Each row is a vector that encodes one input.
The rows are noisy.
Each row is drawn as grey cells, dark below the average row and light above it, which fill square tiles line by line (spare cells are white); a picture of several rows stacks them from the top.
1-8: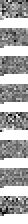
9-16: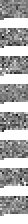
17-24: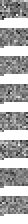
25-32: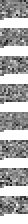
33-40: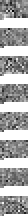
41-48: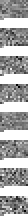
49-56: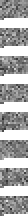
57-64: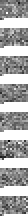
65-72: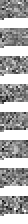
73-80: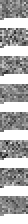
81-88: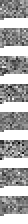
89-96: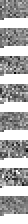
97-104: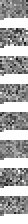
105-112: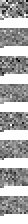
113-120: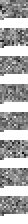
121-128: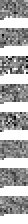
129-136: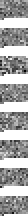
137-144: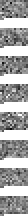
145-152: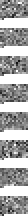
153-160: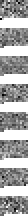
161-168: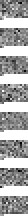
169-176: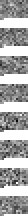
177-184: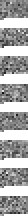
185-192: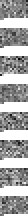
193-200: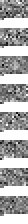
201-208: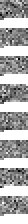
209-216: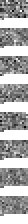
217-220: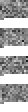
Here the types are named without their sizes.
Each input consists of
a label, together with either a point on a circle, or a label.
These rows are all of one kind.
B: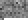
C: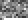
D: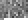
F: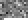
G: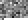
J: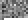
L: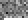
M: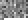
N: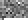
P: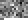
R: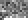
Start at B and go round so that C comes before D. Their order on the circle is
B, R, F, L, J, P, M, G, C, D, N.
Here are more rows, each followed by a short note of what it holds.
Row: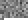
a point on a circle and a label
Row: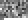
two labels
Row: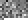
two labels
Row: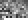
two labels
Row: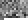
two labels
